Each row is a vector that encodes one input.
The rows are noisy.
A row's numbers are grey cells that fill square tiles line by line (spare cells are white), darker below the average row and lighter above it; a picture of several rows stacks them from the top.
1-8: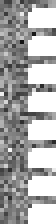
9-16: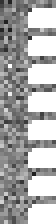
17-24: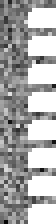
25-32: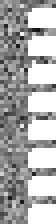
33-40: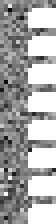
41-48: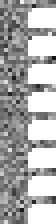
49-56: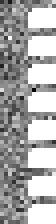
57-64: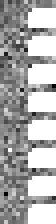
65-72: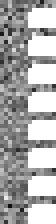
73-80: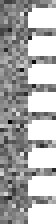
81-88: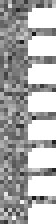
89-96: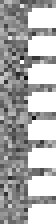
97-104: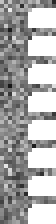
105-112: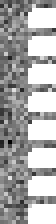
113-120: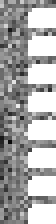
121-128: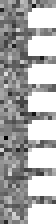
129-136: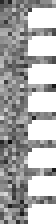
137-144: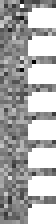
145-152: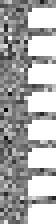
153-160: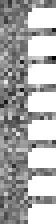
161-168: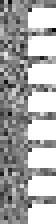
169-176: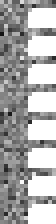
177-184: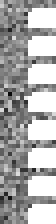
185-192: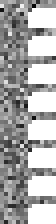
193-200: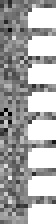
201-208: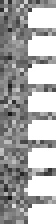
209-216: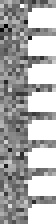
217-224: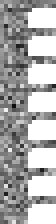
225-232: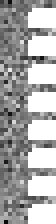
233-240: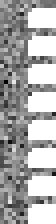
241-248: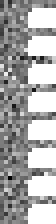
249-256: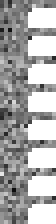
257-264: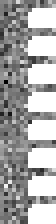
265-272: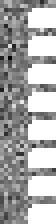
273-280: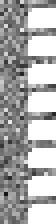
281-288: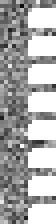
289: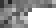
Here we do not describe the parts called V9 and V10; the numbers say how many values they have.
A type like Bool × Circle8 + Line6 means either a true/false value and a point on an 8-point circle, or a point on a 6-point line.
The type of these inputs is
Line7 + List2(Line5) + V9 × V10.
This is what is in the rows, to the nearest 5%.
About 30% of them hold a point on a 7-point line. About 30% of them hold a value of V9 and a value of V10. The rest are lists of up to two points on a 5-point line: a few of all rows are empty, 20% hold one and 15% two.
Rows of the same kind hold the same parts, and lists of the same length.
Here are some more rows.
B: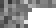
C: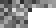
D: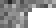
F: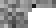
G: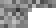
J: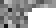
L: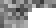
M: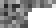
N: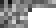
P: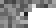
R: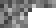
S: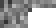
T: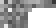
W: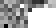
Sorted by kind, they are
B, N, R, S
C, D, P
F, T
G, J, L, W
M

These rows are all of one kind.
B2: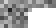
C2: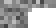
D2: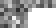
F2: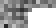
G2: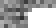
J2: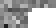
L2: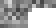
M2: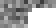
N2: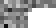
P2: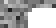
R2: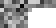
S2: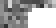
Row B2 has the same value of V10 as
M2, N2 and R2.
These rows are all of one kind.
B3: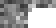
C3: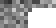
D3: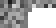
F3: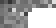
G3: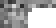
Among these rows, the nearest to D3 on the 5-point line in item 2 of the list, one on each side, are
C3 and G3.
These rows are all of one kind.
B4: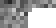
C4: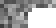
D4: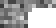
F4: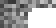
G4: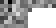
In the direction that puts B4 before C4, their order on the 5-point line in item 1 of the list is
B4, G4, F4, C4, D4.
